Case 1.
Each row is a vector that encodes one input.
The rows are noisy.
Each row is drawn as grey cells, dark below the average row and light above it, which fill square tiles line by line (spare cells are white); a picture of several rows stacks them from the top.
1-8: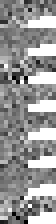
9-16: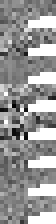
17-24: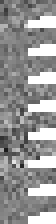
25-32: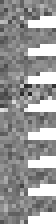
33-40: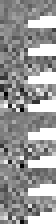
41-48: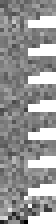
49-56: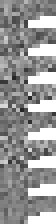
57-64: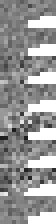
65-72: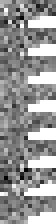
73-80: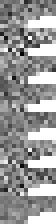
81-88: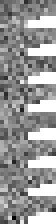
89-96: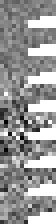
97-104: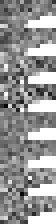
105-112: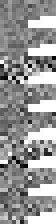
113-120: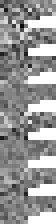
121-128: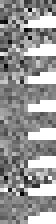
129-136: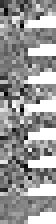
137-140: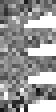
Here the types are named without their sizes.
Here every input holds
a list of points on a circle.
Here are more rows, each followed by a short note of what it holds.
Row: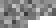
the empty list
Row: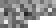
the empty list
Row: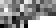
a list of three items
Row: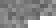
a list of one item
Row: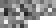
the empty list
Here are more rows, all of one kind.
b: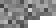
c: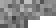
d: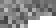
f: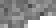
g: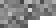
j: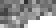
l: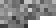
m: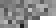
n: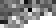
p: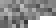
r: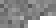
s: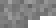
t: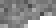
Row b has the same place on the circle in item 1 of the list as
f, g, r and t.
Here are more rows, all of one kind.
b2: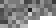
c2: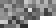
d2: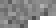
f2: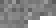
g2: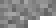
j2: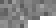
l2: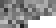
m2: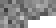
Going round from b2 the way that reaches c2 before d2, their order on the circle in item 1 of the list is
b2, f2, l2, c2, m2, g2, d2, j2.
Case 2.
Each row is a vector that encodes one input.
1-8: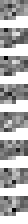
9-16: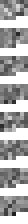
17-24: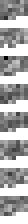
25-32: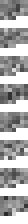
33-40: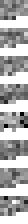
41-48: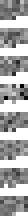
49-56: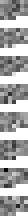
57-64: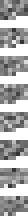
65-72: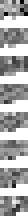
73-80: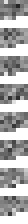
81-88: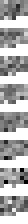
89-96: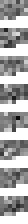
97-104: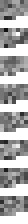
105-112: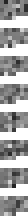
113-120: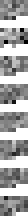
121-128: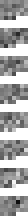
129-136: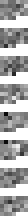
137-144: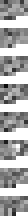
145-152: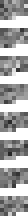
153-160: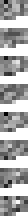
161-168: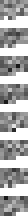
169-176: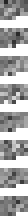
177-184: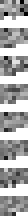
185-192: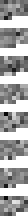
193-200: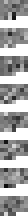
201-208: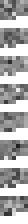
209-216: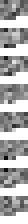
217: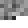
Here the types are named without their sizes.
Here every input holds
either a point on each of three circles, or a fixed value.
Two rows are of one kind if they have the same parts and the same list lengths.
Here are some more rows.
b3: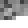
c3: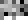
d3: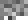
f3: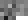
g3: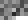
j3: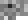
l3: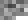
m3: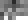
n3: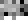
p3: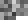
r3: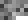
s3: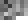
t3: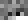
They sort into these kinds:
b3, d3, f3, g3, j3, l3, m3, p3, r3, s3, t3
c3, n3

